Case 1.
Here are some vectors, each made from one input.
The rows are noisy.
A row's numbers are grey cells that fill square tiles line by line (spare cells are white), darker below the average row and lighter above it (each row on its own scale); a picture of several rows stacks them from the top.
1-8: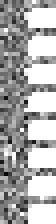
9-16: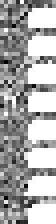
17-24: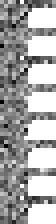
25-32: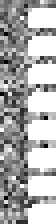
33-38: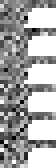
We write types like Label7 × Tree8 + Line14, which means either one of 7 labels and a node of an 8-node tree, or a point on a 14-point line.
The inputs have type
Label8.
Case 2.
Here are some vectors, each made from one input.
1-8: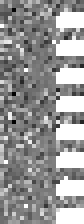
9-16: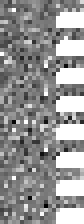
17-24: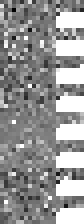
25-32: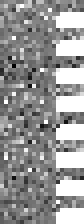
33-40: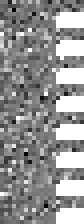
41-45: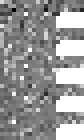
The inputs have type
Line6.
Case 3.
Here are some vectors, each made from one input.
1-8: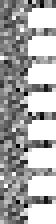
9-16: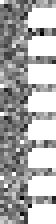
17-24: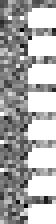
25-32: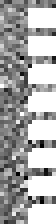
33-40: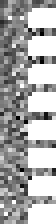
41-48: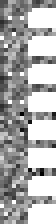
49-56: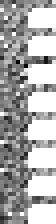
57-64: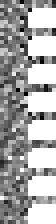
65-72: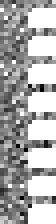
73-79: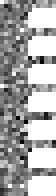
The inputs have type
Label8.
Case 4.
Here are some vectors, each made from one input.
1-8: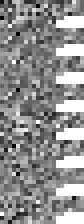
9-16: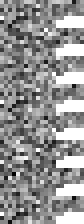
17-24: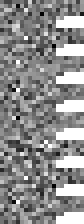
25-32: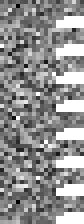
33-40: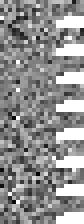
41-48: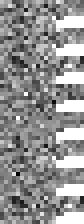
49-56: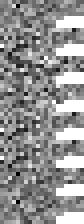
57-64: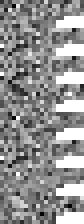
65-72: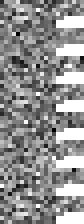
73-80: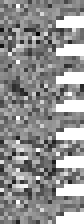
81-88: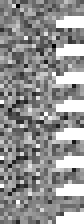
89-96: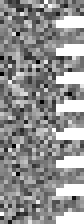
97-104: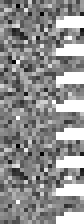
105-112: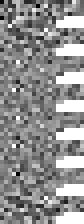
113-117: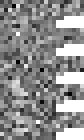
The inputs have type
Bool × Bool × Bool × Bool.
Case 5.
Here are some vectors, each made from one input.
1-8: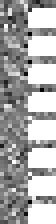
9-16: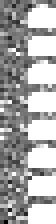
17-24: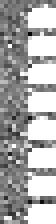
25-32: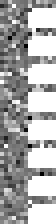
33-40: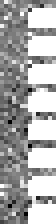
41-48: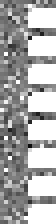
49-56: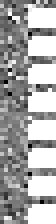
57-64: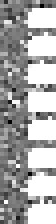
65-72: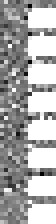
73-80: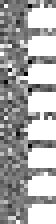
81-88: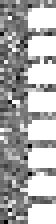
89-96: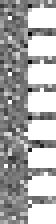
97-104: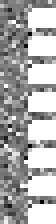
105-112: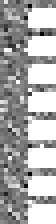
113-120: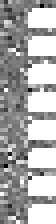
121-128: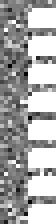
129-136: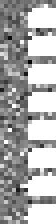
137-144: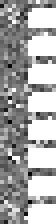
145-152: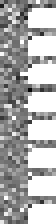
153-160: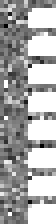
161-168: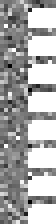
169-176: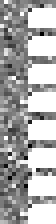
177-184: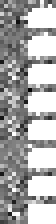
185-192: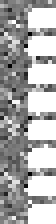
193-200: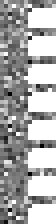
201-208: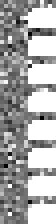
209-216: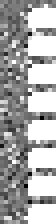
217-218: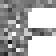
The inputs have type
Label11.
